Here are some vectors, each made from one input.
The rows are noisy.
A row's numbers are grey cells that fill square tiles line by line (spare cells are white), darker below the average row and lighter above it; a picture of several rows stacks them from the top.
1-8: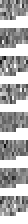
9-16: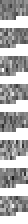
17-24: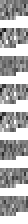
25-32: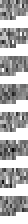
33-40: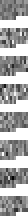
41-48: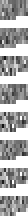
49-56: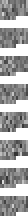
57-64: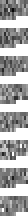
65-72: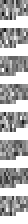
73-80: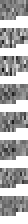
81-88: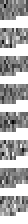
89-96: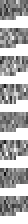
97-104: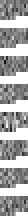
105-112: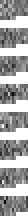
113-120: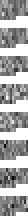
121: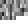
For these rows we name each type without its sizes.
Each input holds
either a point on a circle, or four true/false values.
